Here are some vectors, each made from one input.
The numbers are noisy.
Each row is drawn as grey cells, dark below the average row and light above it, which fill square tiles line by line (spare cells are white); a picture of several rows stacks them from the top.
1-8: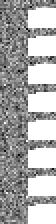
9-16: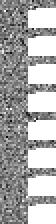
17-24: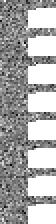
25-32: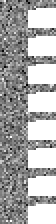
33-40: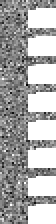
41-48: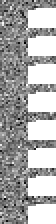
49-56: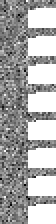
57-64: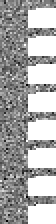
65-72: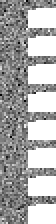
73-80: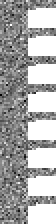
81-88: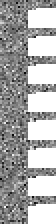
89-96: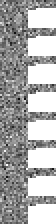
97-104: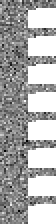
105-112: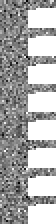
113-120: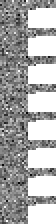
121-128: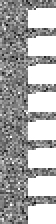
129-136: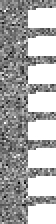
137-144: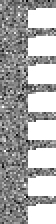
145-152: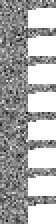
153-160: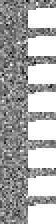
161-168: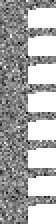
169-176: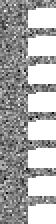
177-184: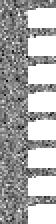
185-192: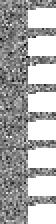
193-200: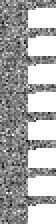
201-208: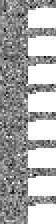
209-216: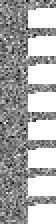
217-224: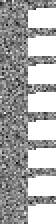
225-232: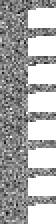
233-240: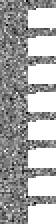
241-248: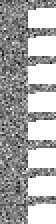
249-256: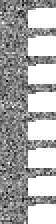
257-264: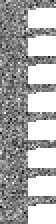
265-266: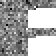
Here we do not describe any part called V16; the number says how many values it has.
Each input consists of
one of 8 labels, together with either a point on an 11-point line, or a value of V16.
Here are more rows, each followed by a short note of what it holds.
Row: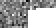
one of 8 labels and a value of V16
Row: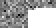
one of 8 labels and a point on an 11-point line
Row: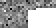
one of 8 labels and a value of V16
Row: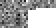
one of 8 labels and a point on an 11-point line
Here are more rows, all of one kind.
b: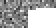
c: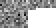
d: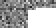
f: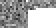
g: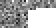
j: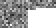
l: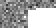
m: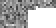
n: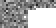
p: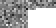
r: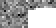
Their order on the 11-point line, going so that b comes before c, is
m, b, r, d, p, j, c, l, n, f, g.
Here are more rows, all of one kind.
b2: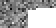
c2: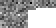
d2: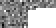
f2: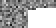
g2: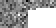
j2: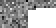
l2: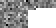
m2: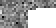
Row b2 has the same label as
c2 and g2.
